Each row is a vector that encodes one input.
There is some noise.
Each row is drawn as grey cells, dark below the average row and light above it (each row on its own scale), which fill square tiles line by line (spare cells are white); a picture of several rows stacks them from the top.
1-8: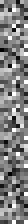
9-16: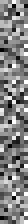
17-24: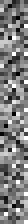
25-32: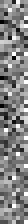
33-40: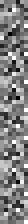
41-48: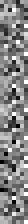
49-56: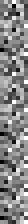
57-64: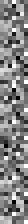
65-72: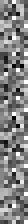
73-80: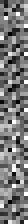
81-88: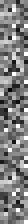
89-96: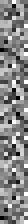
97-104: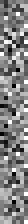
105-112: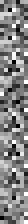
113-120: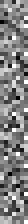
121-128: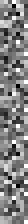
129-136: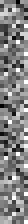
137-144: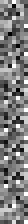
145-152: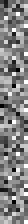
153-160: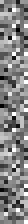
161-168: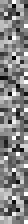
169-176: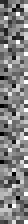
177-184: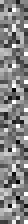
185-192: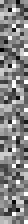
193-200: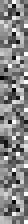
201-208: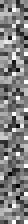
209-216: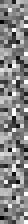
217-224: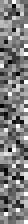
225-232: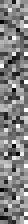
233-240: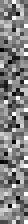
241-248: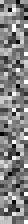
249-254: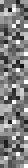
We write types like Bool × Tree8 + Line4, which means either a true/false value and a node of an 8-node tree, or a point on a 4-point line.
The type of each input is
Label6.
